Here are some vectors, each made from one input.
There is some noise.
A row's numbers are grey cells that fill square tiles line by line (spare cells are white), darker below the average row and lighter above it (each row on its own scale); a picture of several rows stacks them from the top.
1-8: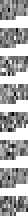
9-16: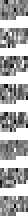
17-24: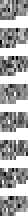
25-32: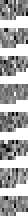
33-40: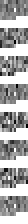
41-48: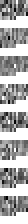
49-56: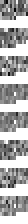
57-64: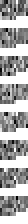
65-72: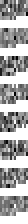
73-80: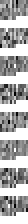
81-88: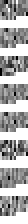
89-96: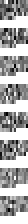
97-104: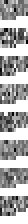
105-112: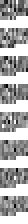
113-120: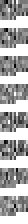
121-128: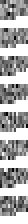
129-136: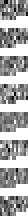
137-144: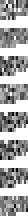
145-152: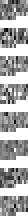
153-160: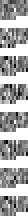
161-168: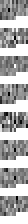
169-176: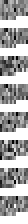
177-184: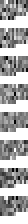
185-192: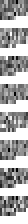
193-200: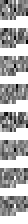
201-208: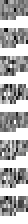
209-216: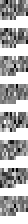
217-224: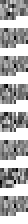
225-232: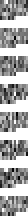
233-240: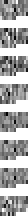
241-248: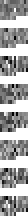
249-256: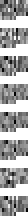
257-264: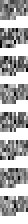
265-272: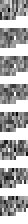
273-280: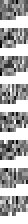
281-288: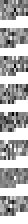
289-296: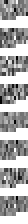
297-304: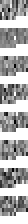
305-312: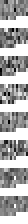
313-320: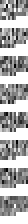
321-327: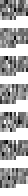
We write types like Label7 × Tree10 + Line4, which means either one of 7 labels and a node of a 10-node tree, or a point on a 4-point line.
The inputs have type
List2(Line7).
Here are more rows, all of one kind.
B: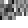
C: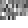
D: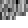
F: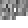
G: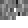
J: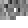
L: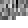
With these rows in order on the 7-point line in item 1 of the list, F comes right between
C and L.
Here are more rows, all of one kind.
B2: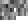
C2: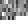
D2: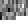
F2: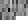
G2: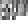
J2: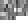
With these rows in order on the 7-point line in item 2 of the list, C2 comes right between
B2 and F2.
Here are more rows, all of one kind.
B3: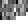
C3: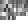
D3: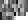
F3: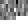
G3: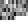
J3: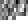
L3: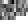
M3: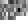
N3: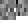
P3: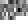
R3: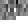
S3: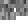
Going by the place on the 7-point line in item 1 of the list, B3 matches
D3, F3 and N3.
